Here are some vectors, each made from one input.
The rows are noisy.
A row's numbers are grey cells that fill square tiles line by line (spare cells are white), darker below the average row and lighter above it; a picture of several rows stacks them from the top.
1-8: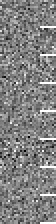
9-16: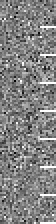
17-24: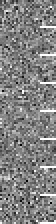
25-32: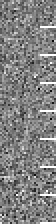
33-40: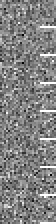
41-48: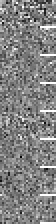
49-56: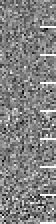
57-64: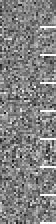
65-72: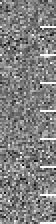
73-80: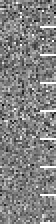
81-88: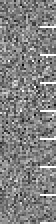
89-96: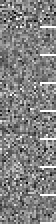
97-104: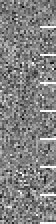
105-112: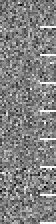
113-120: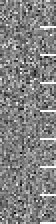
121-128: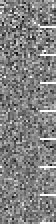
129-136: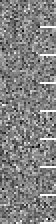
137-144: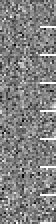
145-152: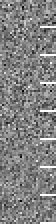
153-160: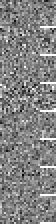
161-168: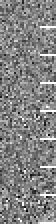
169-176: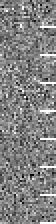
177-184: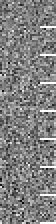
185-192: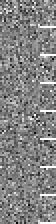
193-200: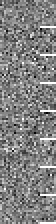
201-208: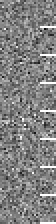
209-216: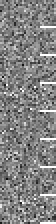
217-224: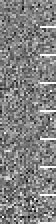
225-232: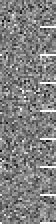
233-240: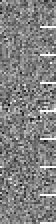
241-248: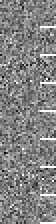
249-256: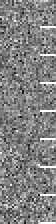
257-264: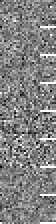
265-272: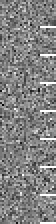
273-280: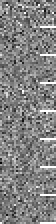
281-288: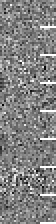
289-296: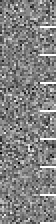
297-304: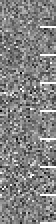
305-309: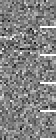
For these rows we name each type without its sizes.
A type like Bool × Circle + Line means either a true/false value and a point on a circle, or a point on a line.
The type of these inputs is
((Bool × Bool × Bool × Bool + Unit) × Label + Line) × Line.
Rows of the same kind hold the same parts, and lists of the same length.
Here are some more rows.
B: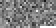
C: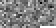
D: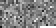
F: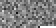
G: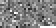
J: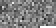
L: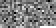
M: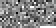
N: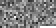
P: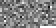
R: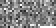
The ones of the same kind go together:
B, D, F, J, N
C, G, P
L, M, R

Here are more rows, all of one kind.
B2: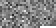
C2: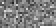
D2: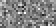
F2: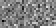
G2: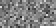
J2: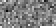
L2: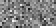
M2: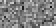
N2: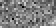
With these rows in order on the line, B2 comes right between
D2 and J2.
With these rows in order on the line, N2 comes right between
J2 and M2.
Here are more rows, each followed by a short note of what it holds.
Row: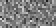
a label and a point on a line
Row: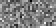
a label and a point on a line
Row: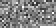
a point on each of two lines
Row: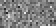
a label and a point on a line
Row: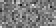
a label, a point on a line and four true/false values
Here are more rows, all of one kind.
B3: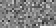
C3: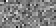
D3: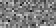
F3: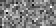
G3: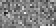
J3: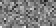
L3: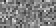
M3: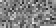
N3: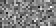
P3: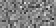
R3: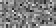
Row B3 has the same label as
C3 and L3.
